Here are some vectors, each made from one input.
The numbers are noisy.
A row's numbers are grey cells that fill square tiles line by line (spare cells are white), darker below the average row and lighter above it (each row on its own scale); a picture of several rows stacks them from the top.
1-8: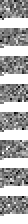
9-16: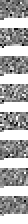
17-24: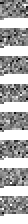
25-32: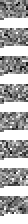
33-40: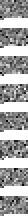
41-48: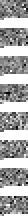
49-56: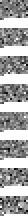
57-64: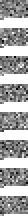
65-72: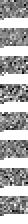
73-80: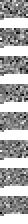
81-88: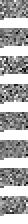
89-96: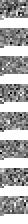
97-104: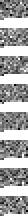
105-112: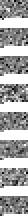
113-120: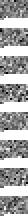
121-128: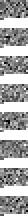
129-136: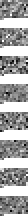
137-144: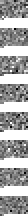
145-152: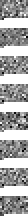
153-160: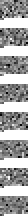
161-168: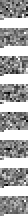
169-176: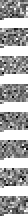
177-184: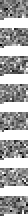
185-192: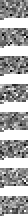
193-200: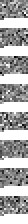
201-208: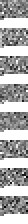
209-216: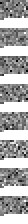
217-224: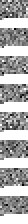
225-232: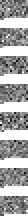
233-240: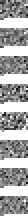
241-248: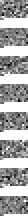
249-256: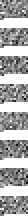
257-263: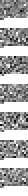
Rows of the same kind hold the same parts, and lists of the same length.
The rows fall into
4 kinds.
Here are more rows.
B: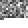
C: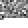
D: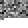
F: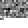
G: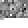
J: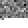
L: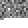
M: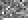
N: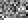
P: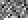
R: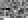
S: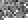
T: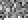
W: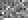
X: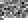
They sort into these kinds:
B, G
C
D, F, J, L, N, P, R, S, T, X
M, W

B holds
two labels (each one of 6).
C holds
a point on an 8-point circle.
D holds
four true/false values.
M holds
a fixed value.
